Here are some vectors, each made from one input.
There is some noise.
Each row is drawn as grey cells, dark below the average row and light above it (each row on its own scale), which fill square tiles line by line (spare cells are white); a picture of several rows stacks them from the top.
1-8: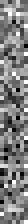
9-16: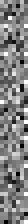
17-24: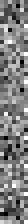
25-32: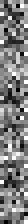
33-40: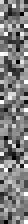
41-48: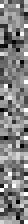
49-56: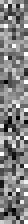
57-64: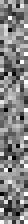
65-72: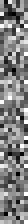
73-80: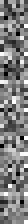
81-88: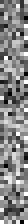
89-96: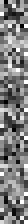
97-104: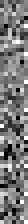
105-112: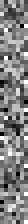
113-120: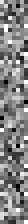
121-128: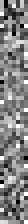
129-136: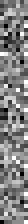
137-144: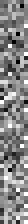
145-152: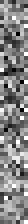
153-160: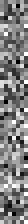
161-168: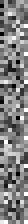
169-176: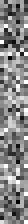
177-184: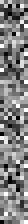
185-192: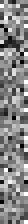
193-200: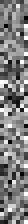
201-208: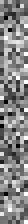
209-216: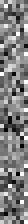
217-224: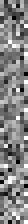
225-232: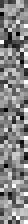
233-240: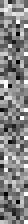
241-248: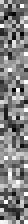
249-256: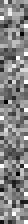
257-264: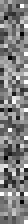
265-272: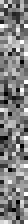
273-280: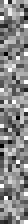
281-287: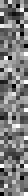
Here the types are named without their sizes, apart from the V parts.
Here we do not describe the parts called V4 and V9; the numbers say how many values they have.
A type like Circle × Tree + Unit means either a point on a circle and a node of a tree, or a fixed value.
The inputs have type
Bool × Bool × Bool × Circle + V4 × V9.
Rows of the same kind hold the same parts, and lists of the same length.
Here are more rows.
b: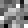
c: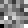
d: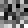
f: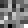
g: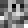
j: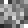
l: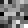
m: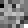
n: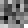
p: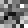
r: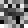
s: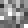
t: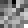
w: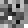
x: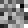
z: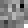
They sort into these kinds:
b, c, f, g, j, l, m, s, t, x, z
d, n, p, r, w

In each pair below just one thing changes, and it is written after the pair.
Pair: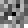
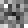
the value of V4
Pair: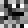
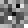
the value of V9
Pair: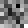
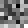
the value of V4
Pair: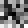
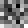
the value of V9
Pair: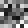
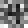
the value of V9
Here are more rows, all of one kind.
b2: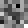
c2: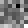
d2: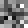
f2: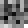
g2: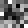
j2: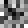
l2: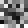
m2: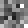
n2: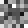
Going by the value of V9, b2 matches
c2 and l2.
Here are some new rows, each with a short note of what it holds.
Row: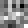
a point on a circle and three true/false values
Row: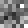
a value of V4 and a value of V9
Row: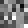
a point on a circle and three true/false values
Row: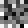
a value of V4 and a value of V9
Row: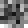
a value of V4 and a value of V9
